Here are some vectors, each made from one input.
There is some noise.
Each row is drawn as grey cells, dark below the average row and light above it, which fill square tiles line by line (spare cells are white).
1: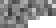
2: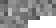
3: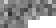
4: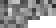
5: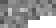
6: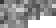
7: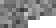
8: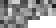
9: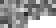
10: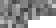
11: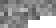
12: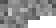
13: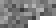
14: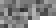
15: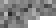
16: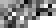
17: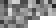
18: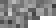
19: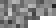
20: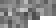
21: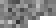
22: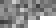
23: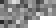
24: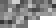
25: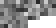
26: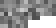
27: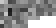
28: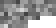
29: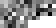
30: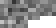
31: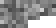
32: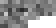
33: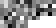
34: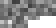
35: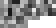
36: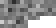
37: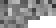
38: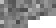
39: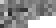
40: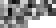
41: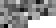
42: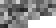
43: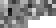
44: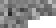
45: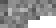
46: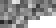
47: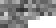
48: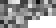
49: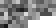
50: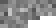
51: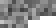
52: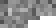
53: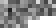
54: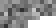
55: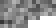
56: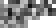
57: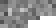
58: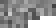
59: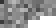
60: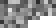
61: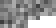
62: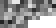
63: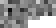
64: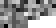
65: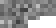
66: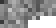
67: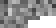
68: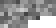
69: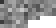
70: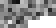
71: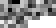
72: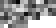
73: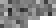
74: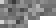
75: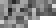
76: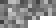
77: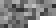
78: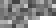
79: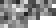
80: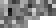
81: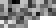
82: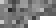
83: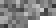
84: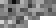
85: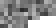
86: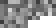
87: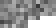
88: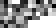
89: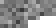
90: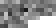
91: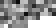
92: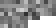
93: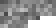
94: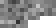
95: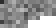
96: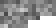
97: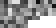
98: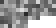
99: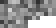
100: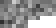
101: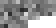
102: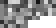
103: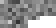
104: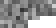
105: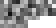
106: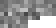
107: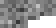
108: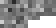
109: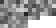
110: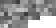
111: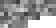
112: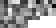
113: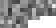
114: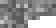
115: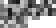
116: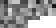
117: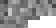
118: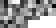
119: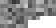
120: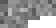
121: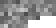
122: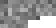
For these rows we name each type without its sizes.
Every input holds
a list of points on a line.
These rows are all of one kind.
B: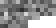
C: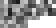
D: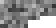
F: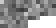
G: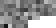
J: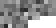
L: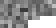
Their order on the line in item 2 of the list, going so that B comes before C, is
F, D, B, C, L, G, J.
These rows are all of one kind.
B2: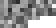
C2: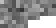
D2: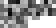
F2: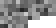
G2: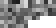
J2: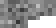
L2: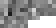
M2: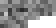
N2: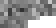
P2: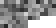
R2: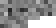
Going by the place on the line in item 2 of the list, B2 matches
J2, M2 and N2.
